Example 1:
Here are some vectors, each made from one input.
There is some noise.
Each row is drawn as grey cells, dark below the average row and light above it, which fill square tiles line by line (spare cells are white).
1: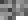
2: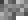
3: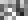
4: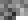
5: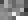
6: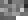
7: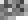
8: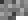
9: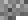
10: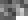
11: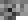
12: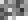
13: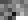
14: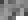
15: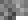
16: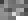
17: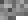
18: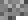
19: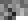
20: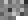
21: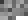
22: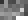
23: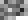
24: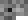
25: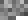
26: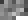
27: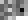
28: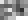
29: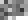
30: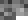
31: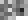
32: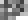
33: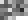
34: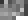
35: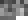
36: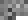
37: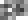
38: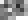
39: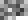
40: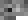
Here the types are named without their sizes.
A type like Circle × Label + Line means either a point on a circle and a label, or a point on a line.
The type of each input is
Bool × Bool × Bool + Line.
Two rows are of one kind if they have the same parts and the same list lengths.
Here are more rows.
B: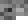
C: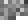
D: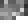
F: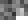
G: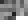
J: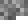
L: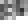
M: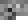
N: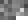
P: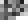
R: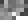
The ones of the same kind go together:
B, C, D, F, G, J, M, N, R
L, P

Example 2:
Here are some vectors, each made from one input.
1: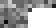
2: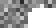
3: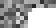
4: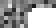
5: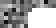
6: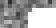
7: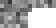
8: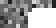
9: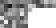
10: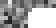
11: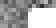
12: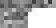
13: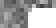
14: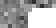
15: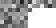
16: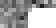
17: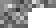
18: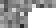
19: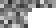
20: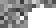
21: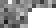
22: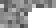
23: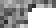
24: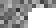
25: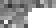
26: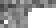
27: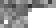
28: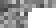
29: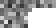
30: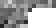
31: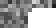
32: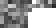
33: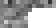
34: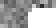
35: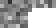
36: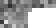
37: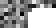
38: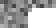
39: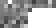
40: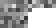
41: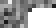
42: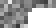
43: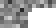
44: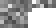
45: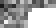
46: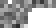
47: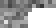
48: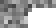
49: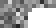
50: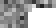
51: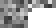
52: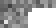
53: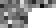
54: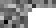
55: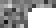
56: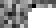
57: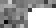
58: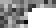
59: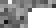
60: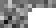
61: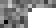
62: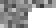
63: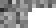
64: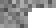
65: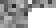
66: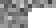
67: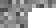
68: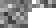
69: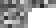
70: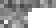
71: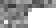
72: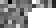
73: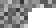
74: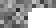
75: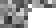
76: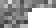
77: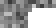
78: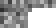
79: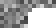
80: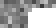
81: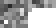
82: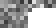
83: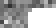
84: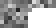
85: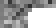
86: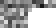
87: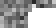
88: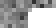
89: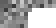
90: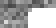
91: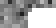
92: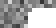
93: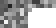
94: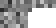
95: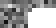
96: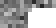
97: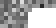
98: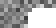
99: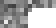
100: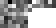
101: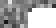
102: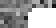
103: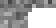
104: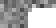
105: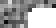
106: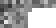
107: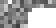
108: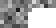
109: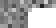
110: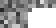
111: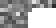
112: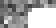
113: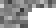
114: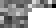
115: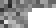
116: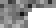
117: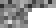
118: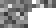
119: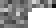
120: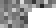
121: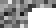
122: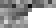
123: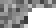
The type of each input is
Circle15 + Line13.
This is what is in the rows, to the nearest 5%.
About 55% of them hold a point on a 15-point circle. The rest hold a point on a 13-point line.
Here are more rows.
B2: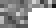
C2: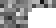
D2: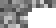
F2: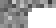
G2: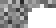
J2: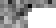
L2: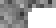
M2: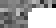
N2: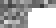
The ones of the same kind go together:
B2, C2, G2, M2
D2, F2, J2, L2, N2

